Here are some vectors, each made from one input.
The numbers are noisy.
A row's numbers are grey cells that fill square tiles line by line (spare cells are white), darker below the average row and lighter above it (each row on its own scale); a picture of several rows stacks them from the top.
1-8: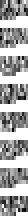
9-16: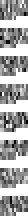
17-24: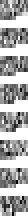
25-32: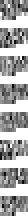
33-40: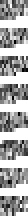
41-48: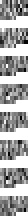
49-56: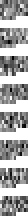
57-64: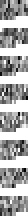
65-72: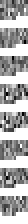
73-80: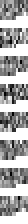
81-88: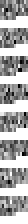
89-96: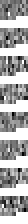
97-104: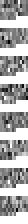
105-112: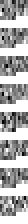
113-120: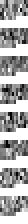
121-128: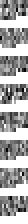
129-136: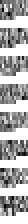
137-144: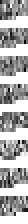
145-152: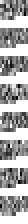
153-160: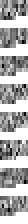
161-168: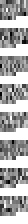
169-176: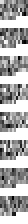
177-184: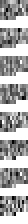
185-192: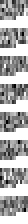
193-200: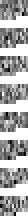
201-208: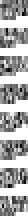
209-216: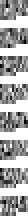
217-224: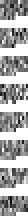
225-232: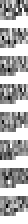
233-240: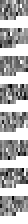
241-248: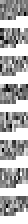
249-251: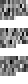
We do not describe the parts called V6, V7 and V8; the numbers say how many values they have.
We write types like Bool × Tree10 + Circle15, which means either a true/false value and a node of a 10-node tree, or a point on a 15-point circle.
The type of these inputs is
Bool × V6 × V7 × V8 + Tree9 × Tree9 × (Tree9 + Unit).
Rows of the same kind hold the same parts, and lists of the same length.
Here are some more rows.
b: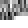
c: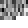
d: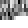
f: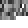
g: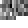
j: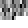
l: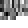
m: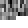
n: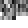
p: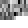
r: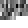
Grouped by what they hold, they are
b, d, p
c, f, j, l, n
g, m, r

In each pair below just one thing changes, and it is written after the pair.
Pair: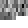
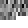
the value of V7
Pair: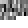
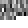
the value of V6
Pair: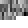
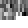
the value of V7
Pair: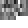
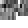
the value of V6
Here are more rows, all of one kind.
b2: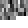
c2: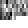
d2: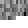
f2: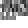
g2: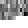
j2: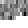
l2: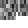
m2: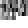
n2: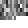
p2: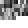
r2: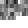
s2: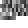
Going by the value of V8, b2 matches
c2, d2, g2 and l2.
